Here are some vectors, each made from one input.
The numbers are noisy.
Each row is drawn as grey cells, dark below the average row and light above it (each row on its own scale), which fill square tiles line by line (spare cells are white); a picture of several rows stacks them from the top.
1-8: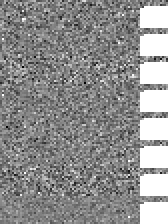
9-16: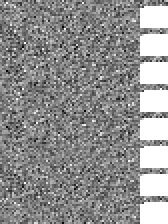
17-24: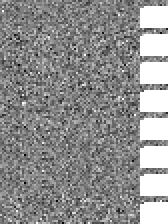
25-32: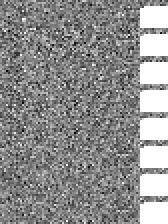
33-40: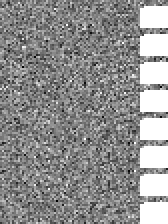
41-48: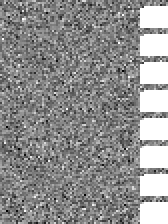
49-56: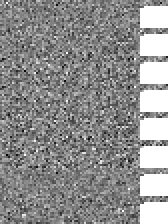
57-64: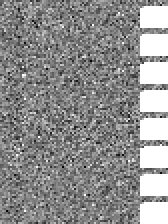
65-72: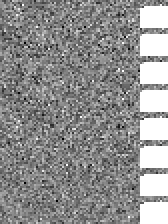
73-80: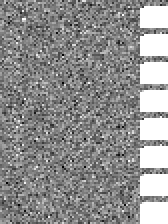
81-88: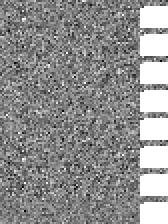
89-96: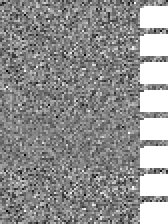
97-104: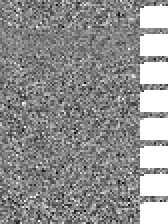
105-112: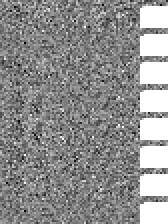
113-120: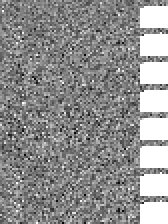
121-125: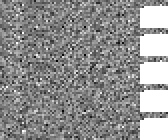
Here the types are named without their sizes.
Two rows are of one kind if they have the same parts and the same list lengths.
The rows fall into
2 kinds.
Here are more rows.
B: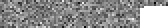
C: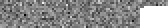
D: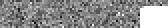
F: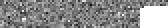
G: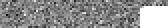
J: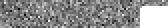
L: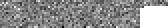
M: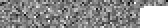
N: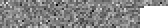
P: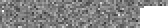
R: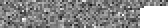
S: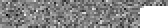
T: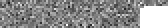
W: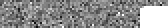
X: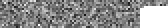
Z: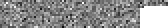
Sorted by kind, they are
B, L, N, Z
C, D, F, G, J, M, P, R, S, T, W, X

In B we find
a point on each of two lines.
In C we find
a label.
